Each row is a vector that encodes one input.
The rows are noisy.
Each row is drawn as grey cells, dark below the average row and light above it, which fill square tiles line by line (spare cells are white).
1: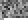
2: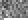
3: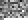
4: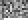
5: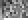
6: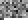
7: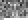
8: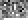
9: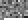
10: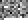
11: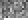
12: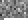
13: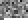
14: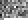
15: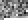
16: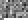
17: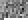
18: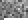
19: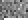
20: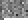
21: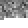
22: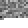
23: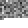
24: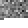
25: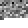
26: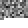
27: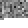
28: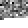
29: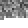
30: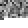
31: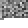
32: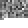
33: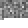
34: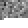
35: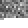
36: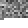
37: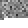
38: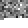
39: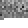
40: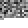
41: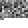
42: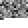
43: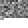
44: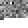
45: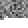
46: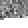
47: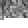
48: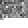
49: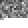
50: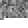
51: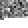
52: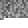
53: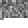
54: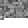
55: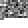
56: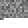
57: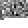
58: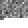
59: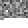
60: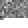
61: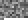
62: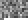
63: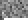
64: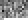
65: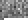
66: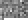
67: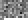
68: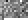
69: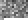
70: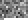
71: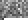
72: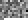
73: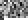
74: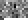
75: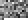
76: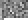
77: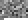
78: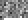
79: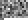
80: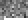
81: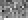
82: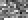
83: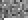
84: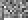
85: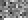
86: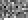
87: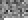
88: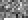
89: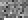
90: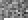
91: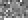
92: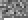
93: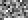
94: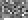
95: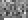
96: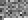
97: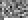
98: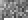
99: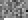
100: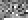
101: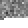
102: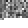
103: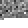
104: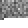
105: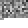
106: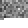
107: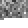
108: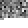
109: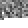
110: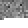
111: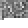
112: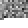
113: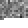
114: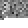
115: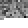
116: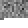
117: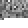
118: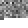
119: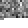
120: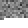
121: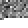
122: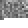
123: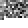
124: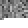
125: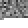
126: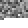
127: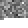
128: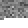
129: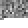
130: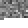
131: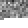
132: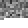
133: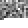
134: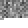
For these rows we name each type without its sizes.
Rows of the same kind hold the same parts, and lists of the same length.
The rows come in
4 kinds.
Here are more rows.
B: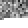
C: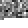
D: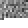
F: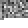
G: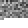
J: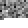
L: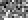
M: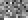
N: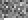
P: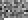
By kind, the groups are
B, D, F, G
C, N, P
J
L, M

